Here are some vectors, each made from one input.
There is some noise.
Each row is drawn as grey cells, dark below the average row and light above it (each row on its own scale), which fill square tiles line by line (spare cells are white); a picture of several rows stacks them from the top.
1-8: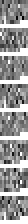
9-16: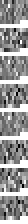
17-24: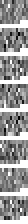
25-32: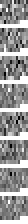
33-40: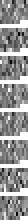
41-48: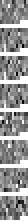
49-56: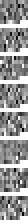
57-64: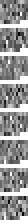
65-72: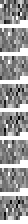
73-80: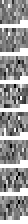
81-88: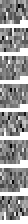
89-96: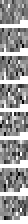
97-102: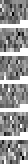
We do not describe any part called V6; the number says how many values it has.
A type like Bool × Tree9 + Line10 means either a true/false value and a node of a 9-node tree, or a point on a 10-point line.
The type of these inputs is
Label7 × (Tree7 + Unit) × V6.
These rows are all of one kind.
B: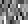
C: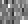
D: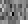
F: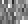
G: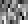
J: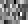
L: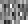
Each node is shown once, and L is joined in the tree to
B and G.
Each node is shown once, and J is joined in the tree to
C.
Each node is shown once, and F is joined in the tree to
B and D.
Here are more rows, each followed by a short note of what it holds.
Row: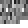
one of 7 labels and a value of V6
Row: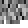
one of 7 labels and a value of V6
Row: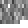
one of 7 labels and a value of V6
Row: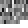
one of 7 labels and a value of V6
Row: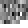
one of 7 labels, a node of a 7-node tree and a value of V6
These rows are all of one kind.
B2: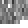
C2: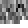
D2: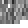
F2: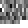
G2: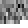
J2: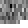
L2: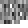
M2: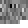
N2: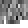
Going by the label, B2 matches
G2 and L2.
